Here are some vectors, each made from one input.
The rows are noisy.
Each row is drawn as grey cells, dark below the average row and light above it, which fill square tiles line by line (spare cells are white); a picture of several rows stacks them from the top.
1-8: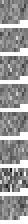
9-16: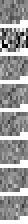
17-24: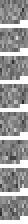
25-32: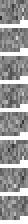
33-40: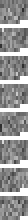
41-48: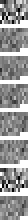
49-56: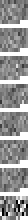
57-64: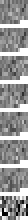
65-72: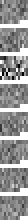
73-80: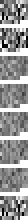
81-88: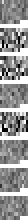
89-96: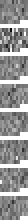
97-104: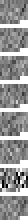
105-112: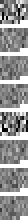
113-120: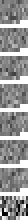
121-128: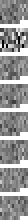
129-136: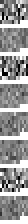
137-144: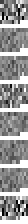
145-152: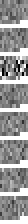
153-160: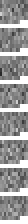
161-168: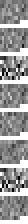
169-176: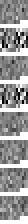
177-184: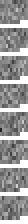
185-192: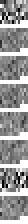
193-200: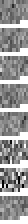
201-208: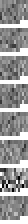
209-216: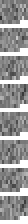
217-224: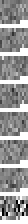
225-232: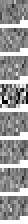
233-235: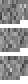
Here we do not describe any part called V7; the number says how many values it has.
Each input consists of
either a point on a 4-point line, or a list of up to two items, each a point on a 9-point line and a value of V7.
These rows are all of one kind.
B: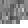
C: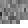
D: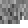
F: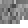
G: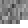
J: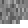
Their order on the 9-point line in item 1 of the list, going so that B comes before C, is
D, F, G, J, B, C.
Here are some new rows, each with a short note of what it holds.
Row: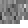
a list of one item
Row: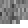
a list of one item
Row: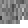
a list of one item
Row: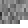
a list of one item
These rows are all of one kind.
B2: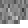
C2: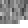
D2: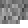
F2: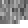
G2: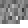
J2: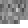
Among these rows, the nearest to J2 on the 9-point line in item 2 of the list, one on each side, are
B2 and C2.
